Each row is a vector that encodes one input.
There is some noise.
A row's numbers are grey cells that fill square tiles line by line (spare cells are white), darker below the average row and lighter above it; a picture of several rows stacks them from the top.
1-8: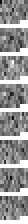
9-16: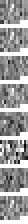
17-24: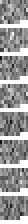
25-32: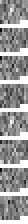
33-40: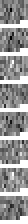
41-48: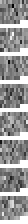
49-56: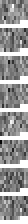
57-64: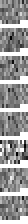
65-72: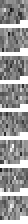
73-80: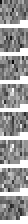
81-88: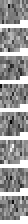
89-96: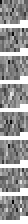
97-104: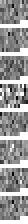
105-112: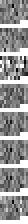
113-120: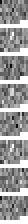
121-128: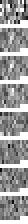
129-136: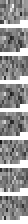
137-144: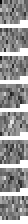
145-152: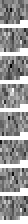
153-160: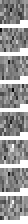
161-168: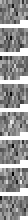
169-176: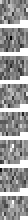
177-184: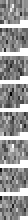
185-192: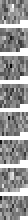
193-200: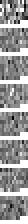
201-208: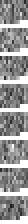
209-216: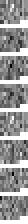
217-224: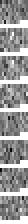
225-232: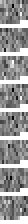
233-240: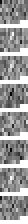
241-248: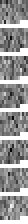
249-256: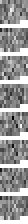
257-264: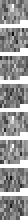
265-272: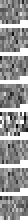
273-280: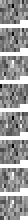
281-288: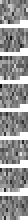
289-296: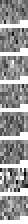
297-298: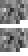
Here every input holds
either a fixed value, or one of 4 labels and one of 5 labels.
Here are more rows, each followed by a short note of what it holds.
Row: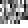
a fixed value
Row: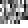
a fixed value
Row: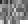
one of 4 labels and one of 5 labels
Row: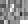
one of 4 labels and one of 5 labels
